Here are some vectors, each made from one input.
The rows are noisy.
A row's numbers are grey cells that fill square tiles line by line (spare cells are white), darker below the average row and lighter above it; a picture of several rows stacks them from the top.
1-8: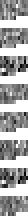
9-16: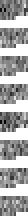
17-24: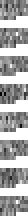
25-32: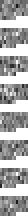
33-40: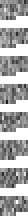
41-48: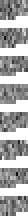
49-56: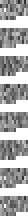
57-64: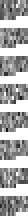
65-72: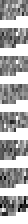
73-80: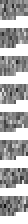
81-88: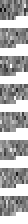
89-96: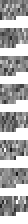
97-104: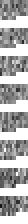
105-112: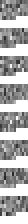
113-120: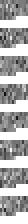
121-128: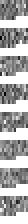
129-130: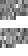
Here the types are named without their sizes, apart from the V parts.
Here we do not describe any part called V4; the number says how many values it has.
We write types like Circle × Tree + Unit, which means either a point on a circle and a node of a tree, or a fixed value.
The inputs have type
List(Bool × V4).
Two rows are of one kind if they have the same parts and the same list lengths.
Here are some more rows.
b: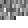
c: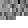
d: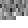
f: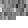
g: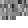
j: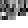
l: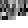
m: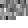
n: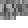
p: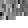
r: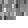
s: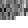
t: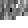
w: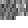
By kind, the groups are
b, d, g, m, r
c, f, n, p
j, l
s, t, w

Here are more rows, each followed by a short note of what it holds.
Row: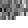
a list of one item
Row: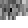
a list of one item
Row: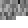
a list of three items
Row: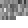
a list of two items
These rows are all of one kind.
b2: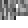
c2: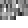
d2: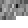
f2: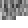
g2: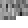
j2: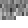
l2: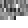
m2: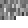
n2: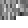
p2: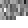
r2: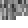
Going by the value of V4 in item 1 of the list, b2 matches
c2, l2, m2 and n2.
